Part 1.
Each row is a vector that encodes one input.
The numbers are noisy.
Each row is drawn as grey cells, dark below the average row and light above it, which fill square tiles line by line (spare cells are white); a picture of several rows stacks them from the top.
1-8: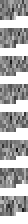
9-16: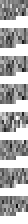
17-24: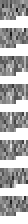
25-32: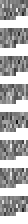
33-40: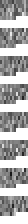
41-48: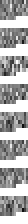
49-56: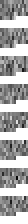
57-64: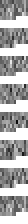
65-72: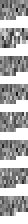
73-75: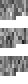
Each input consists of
either a fixed value, or three true/false values.
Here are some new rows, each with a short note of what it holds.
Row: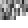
a fixed value
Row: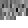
three true/false values
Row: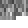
three true/false values
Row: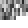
a fixed value
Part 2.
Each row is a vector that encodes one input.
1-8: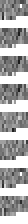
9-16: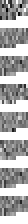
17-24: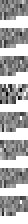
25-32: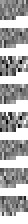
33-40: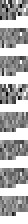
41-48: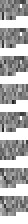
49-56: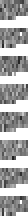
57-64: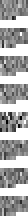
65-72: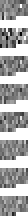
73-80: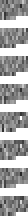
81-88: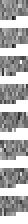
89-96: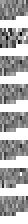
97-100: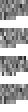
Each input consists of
either a fixed value, or three true/false values.
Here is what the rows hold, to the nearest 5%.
About 10% of them hold a fixed value. The rest hold three true/false values.
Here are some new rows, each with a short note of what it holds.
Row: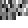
a fixed value
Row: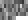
three true/false values
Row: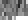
three true/false values
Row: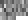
three true/false values
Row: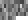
three true/false values
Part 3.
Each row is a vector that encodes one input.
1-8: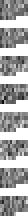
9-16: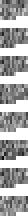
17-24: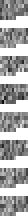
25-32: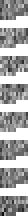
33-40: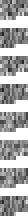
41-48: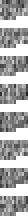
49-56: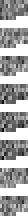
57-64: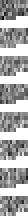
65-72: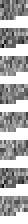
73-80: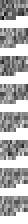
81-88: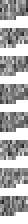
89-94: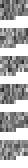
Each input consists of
a point on a 9-point line.
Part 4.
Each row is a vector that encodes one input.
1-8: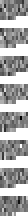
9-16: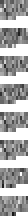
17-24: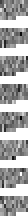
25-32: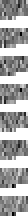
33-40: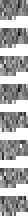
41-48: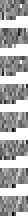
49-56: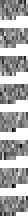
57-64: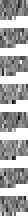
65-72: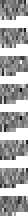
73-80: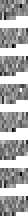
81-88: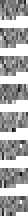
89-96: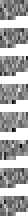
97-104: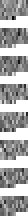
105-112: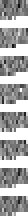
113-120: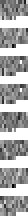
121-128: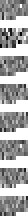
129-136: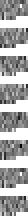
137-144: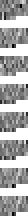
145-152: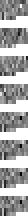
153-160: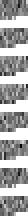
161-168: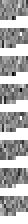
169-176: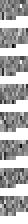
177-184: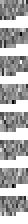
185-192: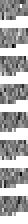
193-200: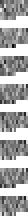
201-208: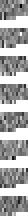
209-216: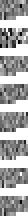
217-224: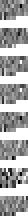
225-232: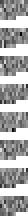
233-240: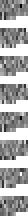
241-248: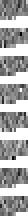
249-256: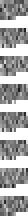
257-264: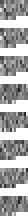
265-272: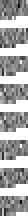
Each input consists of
either a fixed value, or three true/false values.
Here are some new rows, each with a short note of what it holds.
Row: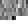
three true/false values
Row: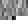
three true/false values
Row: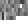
three true/false values
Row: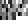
a fixed value
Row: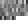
three true/false values
